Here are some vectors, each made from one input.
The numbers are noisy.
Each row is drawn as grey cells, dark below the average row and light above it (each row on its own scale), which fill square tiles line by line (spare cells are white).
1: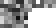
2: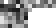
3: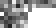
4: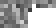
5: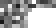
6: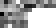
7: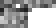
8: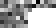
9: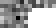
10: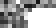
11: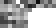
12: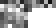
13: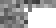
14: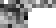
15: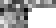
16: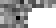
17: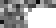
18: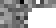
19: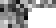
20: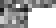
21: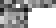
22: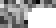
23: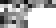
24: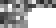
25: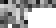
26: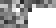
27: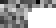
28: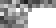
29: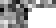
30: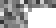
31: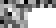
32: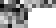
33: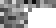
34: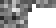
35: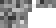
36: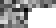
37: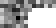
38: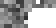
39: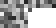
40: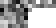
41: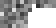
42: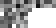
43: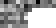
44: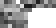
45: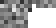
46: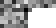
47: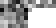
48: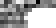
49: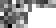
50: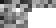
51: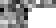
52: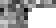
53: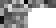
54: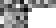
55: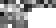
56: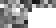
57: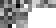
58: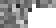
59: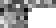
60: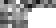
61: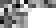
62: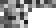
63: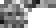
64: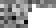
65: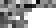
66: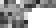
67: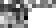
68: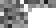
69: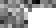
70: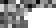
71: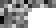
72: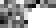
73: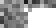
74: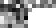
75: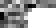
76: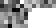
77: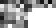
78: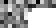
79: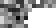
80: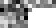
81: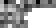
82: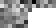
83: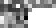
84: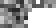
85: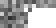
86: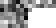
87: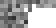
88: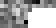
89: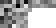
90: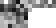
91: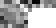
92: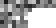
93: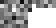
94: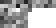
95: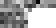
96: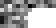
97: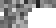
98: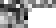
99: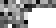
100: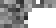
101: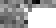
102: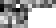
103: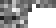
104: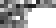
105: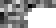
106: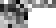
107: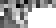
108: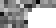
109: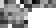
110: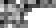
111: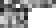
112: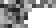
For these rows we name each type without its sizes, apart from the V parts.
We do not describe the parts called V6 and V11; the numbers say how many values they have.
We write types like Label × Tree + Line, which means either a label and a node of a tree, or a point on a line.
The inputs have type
Line × V6 × V11 + Tree.
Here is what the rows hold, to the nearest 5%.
About 65% of them hold a point on a line, a value of V6 and a value of V11. The rest hold a node of a tree.
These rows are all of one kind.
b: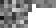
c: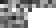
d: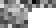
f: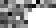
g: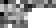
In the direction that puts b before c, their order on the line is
b, c, d, g, f.
